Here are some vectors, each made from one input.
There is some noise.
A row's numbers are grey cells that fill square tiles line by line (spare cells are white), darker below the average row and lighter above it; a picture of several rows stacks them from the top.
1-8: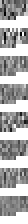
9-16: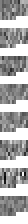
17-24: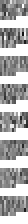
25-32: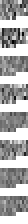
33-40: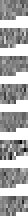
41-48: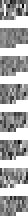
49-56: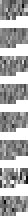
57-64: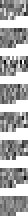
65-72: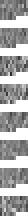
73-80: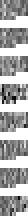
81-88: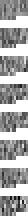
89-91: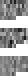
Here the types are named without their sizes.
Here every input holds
either four true/false values, or a list of points on a line.
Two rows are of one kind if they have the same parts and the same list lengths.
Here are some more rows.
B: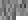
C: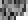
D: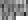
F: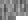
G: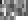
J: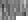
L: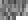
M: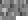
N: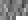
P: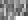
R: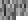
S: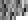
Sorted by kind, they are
B, C, F, L, N, R
D, J
G, M
P, S

